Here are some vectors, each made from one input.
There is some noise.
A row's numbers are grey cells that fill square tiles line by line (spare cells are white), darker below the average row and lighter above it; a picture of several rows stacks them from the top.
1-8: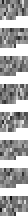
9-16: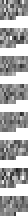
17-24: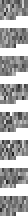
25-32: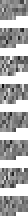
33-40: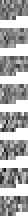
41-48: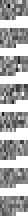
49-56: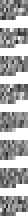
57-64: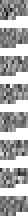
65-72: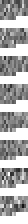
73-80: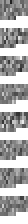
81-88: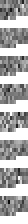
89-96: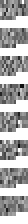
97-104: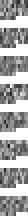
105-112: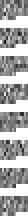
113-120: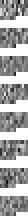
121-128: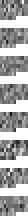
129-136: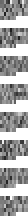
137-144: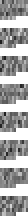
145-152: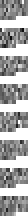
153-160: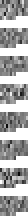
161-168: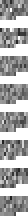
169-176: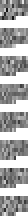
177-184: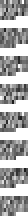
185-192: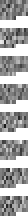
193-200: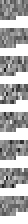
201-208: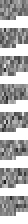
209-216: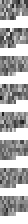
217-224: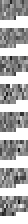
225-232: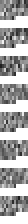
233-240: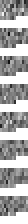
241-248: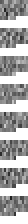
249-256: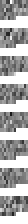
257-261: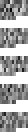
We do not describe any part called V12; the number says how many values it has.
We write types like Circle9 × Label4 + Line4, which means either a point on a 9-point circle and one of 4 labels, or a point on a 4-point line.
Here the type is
Bool × Bool × Bool × Line11 + V12.
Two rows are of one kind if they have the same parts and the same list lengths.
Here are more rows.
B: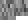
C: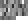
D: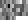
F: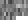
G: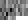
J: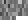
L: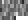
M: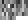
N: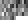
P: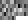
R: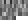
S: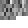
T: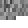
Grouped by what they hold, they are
B, D, F, G, J, L, R, T
C, M, N, P, S

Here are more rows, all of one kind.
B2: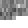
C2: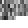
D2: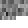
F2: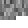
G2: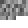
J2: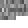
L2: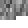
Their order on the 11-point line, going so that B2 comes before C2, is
G2, D2, L2, B2, C2, F2, J2.
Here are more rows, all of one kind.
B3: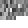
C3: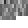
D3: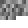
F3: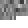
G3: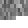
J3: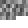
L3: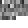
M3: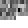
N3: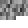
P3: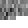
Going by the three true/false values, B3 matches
D3, J3, L3 and N3.
